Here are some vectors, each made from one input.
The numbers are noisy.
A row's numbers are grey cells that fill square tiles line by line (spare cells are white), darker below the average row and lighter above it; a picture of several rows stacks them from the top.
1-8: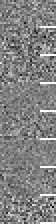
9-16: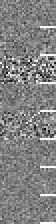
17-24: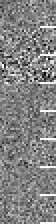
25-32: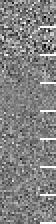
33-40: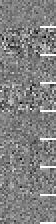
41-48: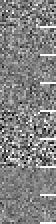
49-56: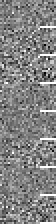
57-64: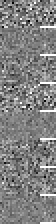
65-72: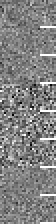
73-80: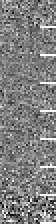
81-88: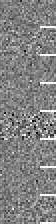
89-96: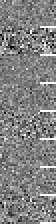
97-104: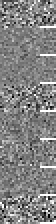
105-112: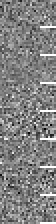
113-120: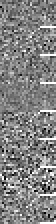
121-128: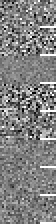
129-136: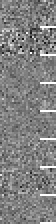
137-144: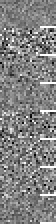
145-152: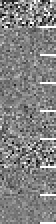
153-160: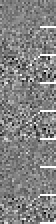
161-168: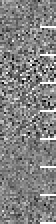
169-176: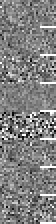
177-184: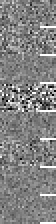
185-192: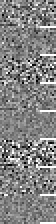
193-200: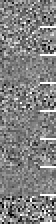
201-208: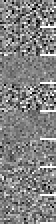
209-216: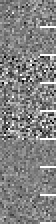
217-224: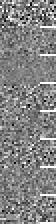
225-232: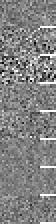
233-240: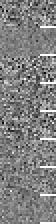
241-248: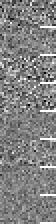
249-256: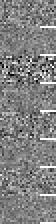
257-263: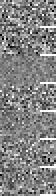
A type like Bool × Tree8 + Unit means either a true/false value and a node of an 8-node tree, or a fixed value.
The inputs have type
Circle11 × Circle11 × (Circle11 + Unit) + Label9.
